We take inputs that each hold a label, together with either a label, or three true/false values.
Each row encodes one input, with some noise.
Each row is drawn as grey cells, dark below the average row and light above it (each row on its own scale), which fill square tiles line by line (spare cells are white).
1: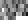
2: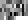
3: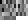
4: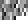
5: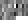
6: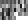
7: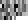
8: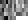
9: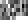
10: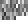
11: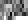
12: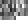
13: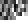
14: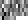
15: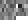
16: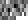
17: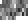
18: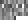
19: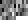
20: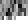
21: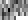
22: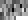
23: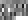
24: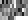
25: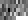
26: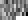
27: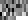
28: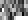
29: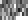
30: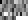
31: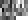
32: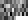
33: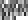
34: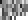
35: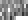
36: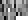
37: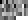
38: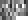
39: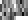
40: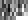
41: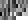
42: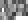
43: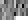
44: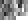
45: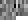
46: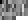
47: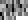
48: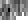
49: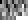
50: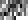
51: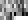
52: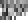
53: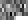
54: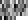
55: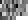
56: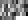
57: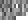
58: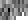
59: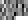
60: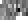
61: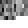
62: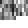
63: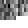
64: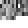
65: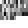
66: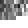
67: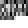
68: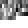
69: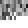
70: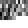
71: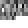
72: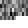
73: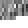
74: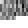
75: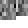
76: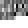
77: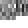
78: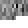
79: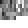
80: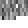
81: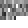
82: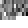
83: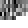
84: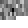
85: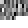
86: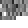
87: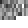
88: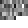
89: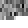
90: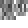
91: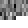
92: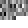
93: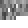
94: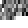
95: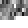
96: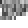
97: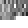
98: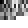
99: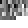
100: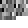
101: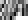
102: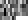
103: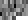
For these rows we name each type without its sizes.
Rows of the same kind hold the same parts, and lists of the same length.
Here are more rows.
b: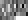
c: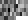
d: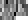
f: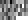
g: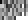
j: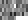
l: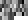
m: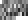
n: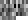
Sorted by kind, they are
b, d, j, l, m
c, f, g, n

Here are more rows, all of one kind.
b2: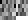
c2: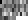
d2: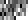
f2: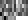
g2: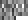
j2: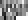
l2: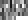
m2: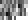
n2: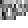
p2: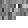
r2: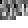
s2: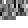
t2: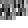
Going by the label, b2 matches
m2, p2, s2 and t2.
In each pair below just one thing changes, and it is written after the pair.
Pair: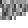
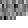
one of the three true/false values
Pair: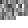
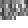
the label
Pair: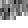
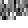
one of the three true/false values
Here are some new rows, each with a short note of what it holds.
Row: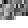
two labels
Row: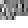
two labels
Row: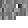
a label and three true/false values
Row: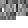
two labels
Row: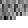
a label and three true/false values
